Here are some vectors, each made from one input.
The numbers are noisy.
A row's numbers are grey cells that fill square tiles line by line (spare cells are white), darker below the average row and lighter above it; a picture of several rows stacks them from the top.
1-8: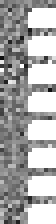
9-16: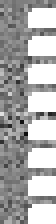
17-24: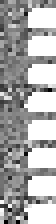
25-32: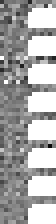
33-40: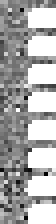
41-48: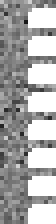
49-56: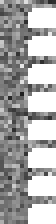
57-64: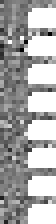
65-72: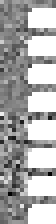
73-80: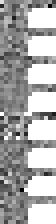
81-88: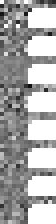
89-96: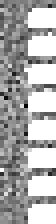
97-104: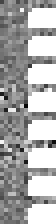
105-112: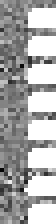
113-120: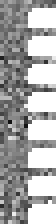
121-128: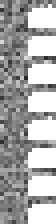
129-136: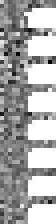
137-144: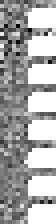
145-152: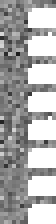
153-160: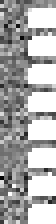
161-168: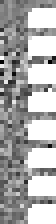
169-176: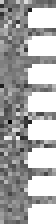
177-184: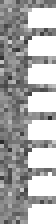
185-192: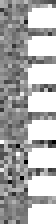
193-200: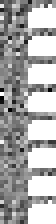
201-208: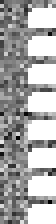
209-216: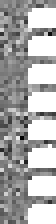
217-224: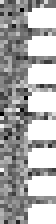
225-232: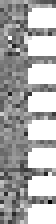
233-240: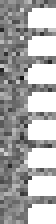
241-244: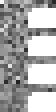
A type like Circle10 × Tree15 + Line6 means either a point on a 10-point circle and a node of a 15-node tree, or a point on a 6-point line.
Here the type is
List2(Line9 + Line11).
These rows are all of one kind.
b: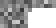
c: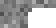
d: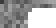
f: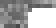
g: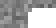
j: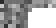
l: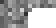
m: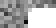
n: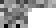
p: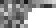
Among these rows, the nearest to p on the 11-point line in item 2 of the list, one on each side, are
c and n.
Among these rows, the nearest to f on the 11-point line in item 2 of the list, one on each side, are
l and m.
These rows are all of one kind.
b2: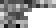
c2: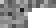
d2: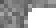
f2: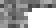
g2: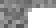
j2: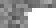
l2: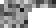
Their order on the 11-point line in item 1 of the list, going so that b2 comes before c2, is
d2, b2, l2, f2, j2, c2, g2.
